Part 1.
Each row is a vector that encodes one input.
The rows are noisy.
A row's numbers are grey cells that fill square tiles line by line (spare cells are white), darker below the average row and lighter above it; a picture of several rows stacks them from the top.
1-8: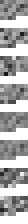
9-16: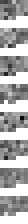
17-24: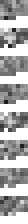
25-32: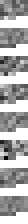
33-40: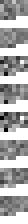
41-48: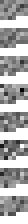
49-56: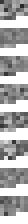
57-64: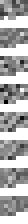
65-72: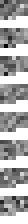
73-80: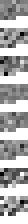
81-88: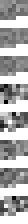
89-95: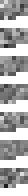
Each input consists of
three true/false values.
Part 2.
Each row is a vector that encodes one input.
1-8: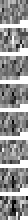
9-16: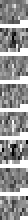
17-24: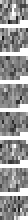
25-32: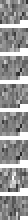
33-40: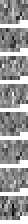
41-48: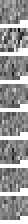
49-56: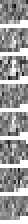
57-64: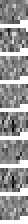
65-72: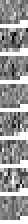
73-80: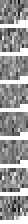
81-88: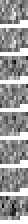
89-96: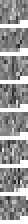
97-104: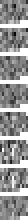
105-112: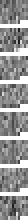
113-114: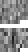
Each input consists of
either a fixed value, or three true/false values.
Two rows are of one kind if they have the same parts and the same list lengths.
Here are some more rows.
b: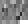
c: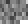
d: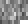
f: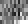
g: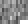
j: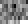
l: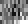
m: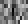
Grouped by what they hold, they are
b, c, d, g, j, m
f, l

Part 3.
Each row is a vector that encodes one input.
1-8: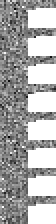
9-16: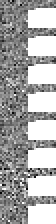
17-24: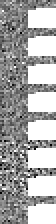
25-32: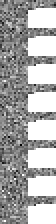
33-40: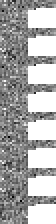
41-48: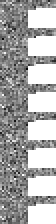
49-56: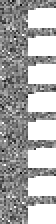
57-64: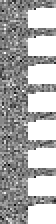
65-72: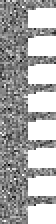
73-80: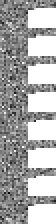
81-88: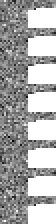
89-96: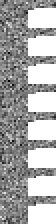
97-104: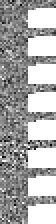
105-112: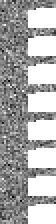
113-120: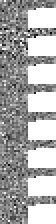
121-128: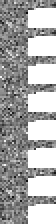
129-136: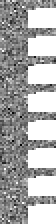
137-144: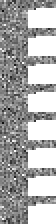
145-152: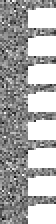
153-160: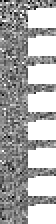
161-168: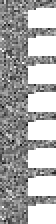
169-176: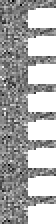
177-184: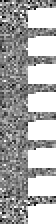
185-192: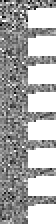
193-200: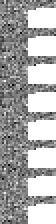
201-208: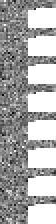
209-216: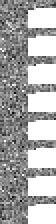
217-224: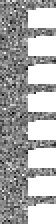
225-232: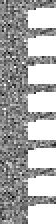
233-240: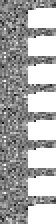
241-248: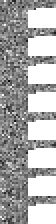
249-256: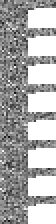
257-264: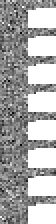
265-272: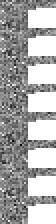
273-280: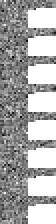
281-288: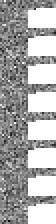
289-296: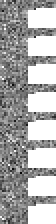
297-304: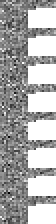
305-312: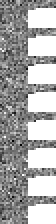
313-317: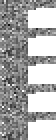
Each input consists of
either a point on a 6-point circle, or a fixed value.
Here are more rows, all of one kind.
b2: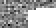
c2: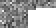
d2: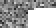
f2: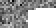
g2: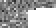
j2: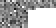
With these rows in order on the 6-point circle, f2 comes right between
d2 and g2.
